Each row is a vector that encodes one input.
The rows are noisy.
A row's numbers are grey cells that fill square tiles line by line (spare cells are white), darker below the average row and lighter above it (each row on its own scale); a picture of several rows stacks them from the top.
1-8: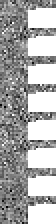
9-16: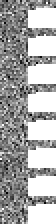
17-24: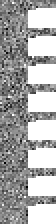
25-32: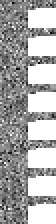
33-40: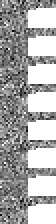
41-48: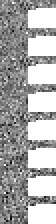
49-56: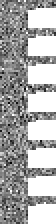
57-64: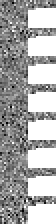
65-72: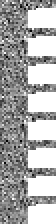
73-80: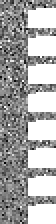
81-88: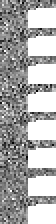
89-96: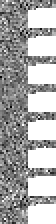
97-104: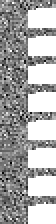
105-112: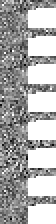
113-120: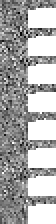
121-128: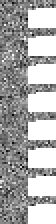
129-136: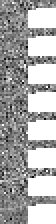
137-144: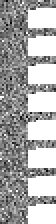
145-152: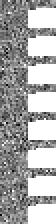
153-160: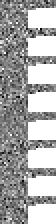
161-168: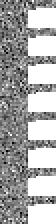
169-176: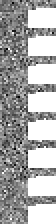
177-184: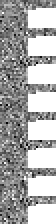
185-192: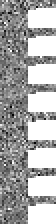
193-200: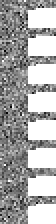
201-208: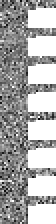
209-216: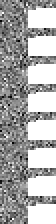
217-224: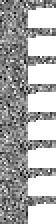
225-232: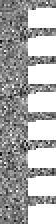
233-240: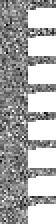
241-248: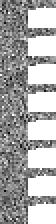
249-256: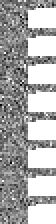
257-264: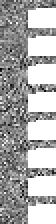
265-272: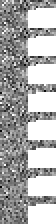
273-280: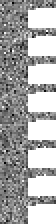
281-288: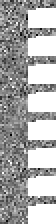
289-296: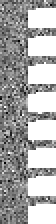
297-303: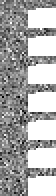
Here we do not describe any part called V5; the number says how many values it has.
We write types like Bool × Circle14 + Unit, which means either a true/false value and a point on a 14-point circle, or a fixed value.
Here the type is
(Bool × Circle10 + Unit) × (Circle18 + Unit) × V5.
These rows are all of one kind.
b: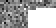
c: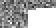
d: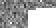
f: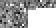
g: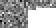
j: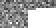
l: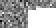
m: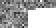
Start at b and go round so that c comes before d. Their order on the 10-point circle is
b, f, m, j, c, d, l, g.
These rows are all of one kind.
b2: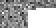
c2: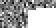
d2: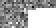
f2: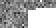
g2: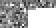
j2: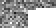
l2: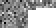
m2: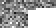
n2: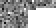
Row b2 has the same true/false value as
c2, l2 and n2.
